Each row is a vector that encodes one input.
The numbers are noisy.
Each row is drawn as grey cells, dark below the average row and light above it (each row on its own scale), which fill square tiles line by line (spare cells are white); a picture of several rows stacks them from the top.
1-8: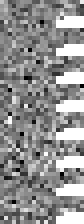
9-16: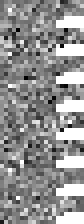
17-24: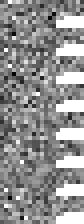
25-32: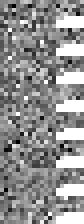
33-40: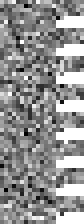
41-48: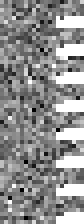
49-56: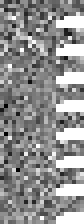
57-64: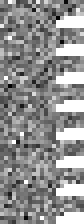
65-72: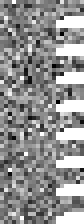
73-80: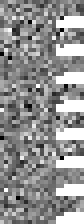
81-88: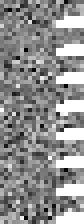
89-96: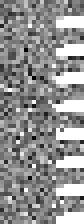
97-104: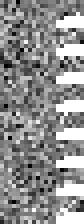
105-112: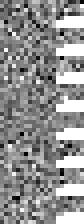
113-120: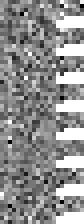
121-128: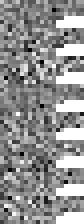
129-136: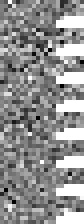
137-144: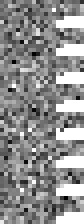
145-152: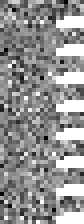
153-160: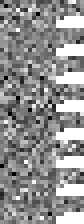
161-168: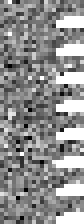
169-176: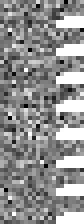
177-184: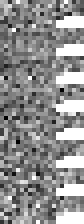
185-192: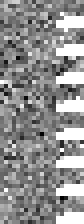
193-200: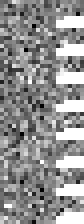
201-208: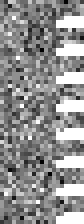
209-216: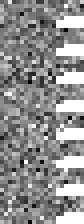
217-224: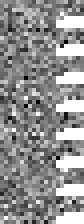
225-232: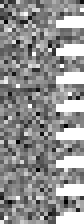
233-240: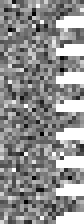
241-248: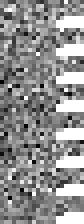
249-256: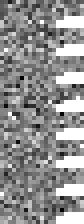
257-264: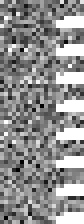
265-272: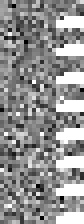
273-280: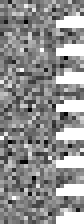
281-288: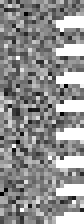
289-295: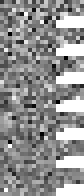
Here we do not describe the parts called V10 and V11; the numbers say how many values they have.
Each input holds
two labels (each one of 8), a value of V10 and a value of V11.
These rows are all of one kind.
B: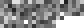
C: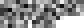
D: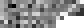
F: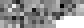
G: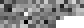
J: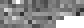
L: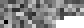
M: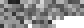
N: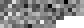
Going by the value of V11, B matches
G and N.
